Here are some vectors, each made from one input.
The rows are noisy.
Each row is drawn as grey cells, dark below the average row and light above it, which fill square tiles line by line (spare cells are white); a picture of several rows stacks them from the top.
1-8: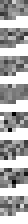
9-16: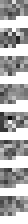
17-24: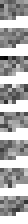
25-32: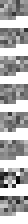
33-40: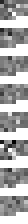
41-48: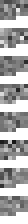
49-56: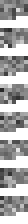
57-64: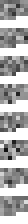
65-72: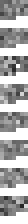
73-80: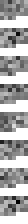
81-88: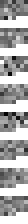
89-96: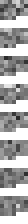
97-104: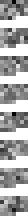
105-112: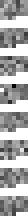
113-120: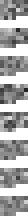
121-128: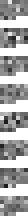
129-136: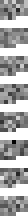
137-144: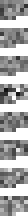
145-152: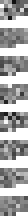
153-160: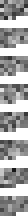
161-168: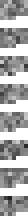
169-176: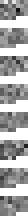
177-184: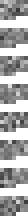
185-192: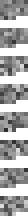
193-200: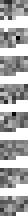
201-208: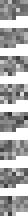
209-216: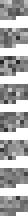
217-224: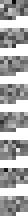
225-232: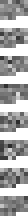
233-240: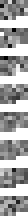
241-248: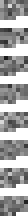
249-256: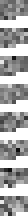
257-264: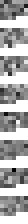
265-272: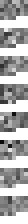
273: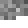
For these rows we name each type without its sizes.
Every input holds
a label, together with either a fixed value, or four true/false values.
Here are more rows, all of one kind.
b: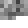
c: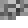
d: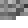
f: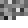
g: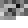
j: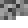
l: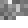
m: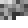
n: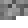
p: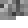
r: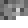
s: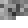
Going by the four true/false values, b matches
c, d, m and p.
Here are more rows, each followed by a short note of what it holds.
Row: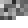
a label
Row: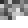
a label and four true/false values
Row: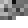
a label
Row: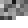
a label
